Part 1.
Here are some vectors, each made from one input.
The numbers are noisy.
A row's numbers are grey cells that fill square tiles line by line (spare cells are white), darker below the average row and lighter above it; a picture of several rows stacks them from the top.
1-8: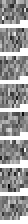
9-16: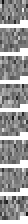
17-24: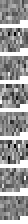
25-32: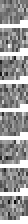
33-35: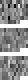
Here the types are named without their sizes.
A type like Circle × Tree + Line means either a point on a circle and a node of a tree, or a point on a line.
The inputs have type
Tree.
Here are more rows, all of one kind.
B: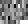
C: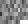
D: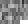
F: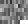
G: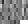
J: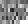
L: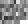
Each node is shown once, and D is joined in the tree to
F and J.
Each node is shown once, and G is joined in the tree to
B and F.
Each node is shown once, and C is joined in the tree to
F and L.
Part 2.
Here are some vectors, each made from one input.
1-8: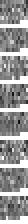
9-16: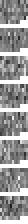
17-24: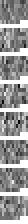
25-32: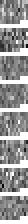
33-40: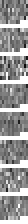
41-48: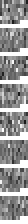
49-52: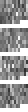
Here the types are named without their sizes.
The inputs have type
Tree.
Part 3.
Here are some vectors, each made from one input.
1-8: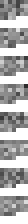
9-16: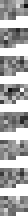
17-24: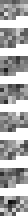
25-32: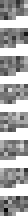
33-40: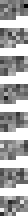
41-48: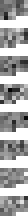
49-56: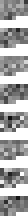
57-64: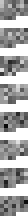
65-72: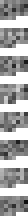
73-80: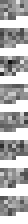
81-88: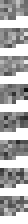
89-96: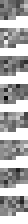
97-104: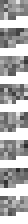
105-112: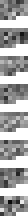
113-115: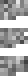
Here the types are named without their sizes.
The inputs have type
Bool × Bool × Bool + Unit.
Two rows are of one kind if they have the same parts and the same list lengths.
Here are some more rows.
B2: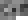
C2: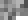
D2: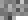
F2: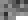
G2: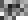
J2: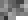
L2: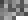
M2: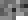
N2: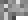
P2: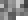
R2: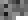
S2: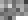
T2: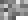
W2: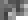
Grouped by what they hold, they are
B2, C2, D2, F2, J2, L2, M2, N2, P2, R2, S2, T2, W2
G2

